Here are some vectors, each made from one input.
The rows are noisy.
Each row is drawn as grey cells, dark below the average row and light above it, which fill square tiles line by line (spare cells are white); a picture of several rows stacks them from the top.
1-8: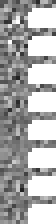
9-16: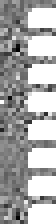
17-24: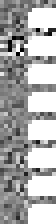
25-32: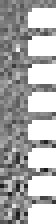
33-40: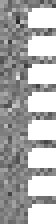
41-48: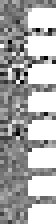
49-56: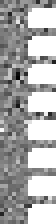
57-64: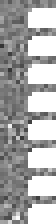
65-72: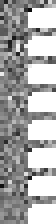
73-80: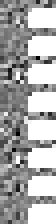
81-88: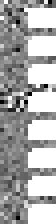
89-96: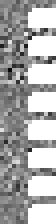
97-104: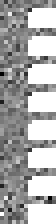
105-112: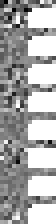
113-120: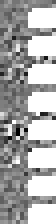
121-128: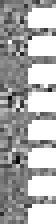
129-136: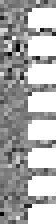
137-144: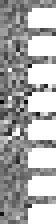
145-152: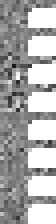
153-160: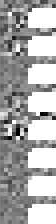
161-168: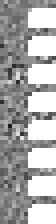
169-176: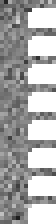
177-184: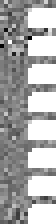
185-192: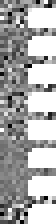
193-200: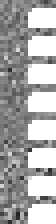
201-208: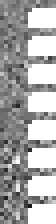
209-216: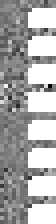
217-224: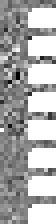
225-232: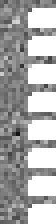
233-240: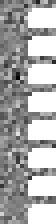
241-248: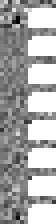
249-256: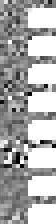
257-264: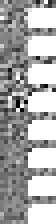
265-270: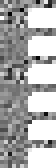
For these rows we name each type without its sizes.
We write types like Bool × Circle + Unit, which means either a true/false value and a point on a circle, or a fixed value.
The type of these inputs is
Bool × Bool × Bool × Label.
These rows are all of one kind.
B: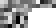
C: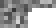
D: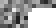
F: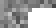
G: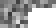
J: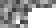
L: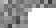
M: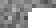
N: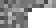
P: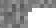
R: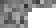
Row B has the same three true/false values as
C and J.
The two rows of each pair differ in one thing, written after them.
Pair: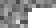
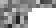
one of the three true/false values
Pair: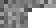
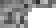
one of the three true/false values
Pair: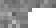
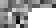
one of the three true/false values
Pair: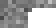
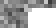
the label
